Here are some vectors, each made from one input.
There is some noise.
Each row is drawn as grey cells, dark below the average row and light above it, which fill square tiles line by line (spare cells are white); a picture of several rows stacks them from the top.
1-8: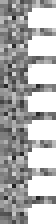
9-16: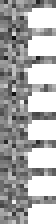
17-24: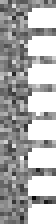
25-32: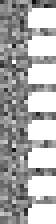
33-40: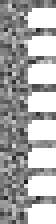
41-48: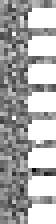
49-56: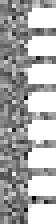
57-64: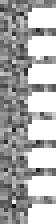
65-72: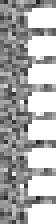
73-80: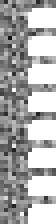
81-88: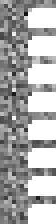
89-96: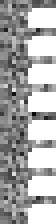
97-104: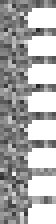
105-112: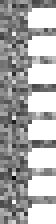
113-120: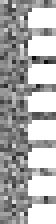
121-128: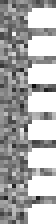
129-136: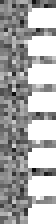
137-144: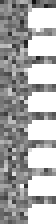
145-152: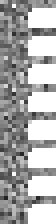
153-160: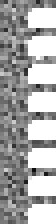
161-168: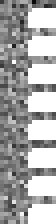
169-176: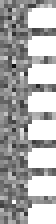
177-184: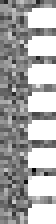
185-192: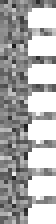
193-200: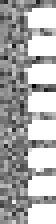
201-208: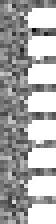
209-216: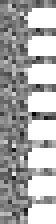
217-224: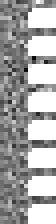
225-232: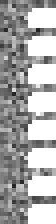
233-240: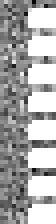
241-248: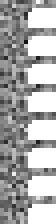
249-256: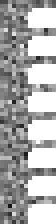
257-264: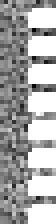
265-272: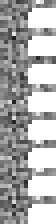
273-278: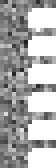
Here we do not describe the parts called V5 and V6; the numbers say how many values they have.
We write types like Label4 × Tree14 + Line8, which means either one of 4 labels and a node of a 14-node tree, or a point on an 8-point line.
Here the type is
Bool × Line7 + V5 × V6.
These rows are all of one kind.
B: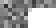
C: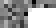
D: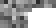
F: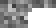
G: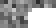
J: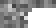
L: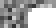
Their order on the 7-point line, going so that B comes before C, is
L, D, G, F, J, B, C.
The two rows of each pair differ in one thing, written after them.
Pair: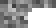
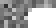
the true/false value
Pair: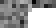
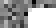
the true/false value
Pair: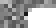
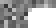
the place on the 7-point line
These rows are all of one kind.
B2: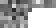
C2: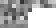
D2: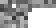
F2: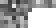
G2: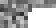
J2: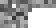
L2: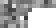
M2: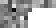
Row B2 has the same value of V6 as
D2 and J2.
